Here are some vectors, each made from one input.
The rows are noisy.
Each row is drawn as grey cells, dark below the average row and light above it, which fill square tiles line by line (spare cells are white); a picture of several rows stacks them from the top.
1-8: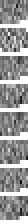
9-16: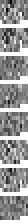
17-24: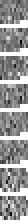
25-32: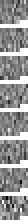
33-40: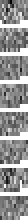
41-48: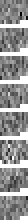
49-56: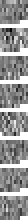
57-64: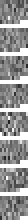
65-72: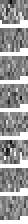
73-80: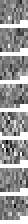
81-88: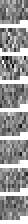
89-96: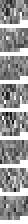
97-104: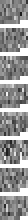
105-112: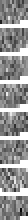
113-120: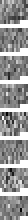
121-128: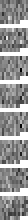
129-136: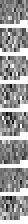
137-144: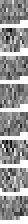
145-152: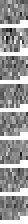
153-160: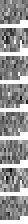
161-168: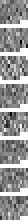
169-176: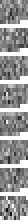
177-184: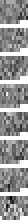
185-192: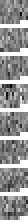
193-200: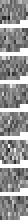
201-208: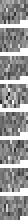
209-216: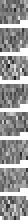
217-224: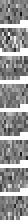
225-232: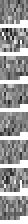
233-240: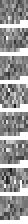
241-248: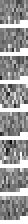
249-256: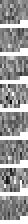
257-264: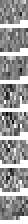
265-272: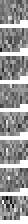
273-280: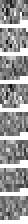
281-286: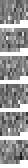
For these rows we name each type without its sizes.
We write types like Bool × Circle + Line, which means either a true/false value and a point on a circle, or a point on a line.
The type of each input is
(Bool × Circle + Unit) × Label + Line.
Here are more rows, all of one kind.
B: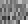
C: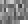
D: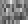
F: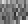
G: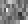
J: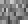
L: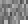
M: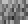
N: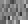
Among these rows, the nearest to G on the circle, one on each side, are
F and J.
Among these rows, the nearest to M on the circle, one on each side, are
F and N.
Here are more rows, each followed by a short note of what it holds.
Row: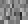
a point on a circle, a label and a true/false value
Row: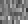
a label
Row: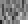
a label
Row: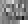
a point on a circle, a label and a true/false value
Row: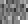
a label
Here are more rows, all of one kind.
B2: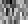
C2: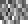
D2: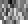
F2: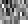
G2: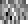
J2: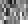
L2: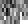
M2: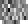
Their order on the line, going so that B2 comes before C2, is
F2, B2, L2, J2, D2, M2, C2, G2.
